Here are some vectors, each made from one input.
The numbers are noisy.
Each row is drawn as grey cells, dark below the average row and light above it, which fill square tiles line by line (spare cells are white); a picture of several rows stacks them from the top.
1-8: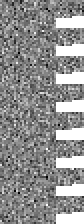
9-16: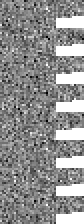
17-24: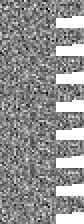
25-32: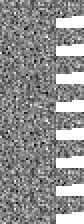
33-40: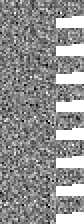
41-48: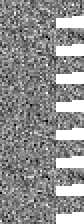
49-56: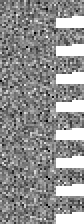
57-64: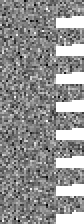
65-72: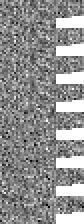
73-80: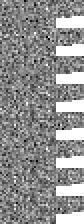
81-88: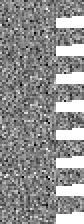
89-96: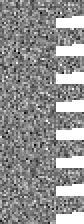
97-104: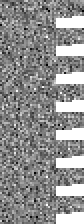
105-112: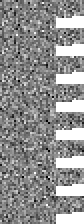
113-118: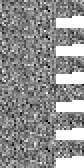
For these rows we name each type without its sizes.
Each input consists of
either a point on a circle and a true/false value, or a point on a line.
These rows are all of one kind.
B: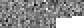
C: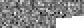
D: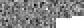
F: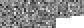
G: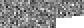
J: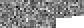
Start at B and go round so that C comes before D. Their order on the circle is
B, C, D, F, J, G.
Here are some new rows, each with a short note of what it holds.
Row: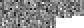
a point on a line
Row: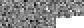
a point on a circle and a true/false value
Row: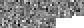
a point on a line
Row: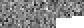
a point on a circle and a true/false value
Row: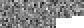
a point on a circle and a true/false value
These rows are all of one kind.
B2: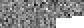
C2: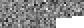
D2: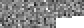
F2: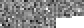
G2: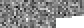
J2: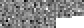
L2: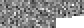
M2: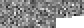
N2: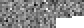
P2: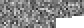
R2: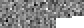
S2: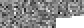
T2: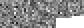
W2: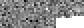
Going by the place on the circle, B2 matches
C2, N2, P2 and R2.
